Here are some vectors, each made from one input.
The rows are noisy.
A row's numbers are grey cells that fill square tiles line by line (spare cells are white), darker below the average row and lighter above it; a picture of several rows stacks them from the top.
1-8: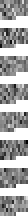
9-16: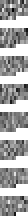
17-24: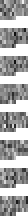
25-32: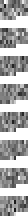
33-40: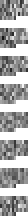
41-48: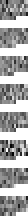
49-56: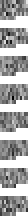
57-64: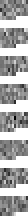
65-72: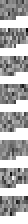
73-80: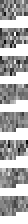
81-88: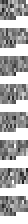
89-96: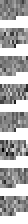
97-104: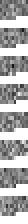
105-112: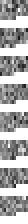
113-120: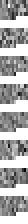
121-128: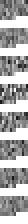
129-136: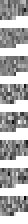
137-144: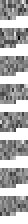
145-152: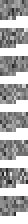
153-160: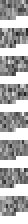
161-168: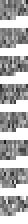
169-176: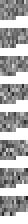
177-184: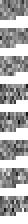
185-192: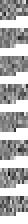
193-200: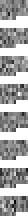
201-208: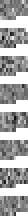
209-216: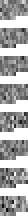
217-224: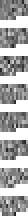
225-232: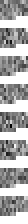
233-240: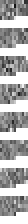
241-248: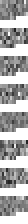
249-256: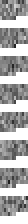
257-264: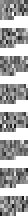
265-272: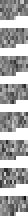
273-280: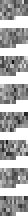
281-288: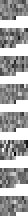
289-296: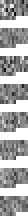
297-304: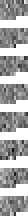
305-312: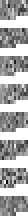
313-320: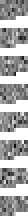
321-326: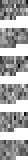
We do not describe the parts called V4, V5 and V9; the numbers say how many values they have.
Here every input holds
one of 6 labels, a value of V4 and a value of V5, together with either one of 11 labels, or three true/false values and a value of V9.
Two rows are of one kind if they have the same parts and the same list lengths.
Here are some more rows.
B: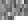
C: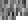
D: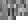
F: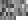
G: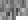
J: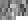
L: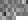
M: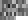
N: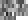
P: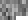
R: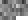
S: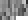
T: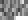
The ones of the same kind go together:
B, F, M, R, S
C, D, G, J, L, N, P, T

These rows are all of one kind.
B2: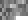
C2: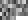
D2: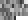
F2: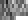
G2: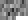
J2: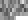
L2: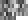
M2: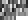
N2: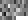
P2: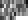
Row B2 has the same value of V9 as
F2 and M2.
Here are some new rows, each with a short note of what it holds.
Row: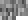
one of 6 labels, three true/false values, a value of V4, a value of V5 and a value of V9
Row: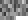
one of 6 labels, three true/false values, a value of V4, a value of V5 and a value of V9
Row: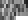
one of 6 labels, one of 11 labels, a value of V4 and a value of V5
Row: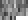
one of 6 labels, three true/false values, a value of V4, a value of V5 and a value of V9
